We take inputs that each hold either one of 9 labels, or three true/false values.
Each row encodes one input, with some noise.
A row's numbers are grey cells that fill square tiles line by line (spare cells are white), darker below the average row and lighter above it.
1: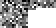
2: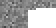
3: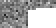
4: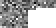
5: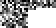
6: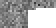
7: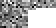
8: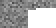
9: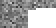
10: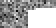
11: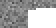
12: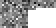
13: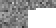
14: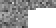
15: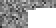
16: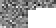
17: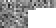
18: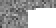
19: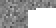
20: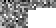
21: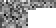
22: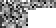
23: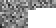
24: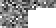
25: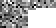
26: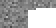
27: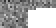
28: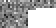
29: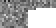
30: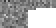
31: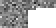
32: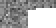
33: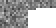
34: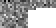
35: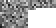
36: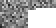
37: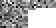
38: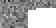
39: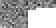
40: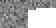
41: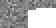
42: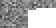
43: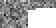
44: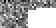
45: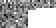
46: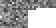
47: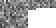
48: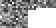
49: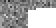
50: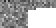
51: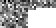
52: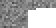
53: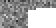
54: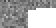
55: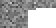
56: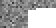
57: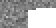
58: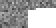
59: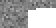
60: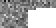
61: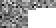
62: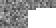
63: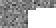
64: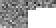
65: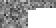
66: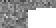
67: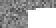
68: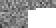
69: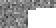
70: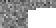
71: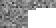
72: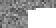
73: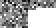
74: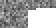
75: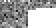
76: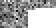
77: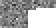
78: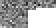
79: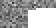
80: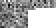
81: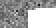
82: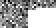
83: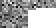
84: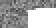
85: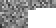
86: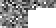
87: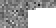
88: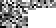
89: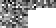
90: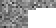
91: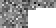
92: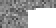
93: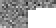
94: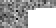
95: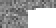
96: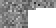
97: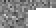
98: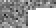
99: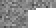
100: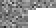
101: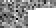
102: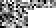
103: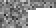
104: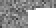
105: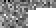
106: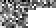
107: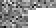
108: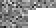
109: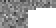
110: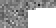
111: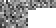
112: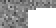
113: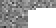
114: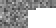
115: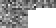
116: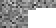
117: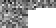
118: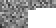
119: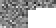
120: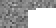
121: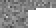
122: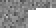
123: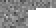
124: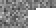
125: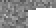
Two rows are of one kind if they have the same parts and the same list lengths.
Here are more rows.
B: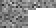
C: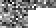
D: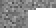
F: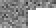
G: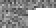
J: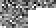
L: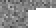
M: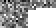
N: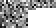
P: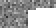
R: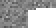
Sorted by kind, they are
B, D, L, M, R
C, F, G, J, N, P

